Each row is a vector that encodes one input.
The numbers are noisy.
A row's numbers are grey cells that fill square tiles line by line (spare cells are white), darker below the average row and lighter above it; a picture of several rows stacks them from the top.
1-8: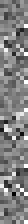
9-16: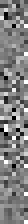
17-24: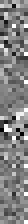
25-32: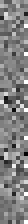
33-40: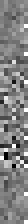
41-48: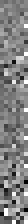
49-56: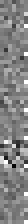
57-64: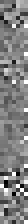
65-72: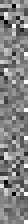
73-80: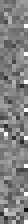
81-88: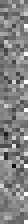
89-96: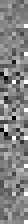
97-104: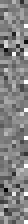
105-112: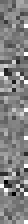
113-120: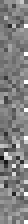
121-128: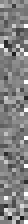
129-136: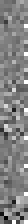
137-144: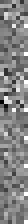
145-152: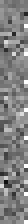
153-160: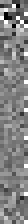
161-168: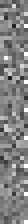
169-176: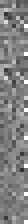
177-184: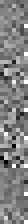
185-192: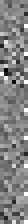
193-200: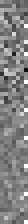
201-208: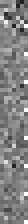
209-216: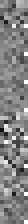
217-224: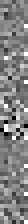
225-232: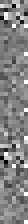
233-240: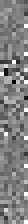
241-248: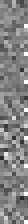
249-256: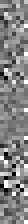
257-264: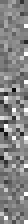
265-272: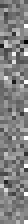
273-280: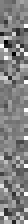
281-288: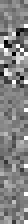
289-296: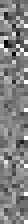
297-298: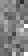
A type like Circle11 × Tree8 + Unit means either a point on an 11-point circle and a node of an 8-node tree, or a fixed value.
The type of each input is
List2(Line18).
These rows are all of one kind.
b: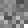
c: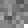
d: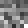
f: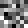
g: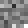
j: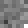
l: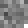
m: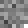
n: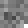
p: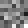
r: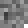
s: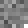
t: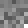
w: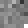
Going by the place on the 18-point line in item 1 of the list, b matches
g, m and s.
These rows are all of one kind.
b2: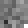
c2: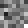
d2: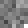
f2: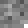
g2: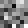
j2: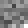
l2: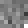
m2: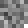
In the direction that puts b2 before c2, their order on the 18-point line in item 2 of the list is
f2, m2, d2, l2, j2, g2, b2, c2.
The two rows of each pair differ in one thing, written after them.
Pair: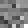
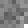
the place on the 18-point line in item 2 of the list
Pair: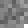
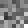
the place on the 18-point line in item 2 of the list
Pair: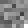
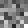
the place on the 18-point line in item 1 of the list
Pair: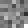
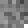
the place on the 18-point line in item 2 of the list
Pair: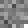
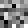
the place on the 18-point line in item 2 of the list
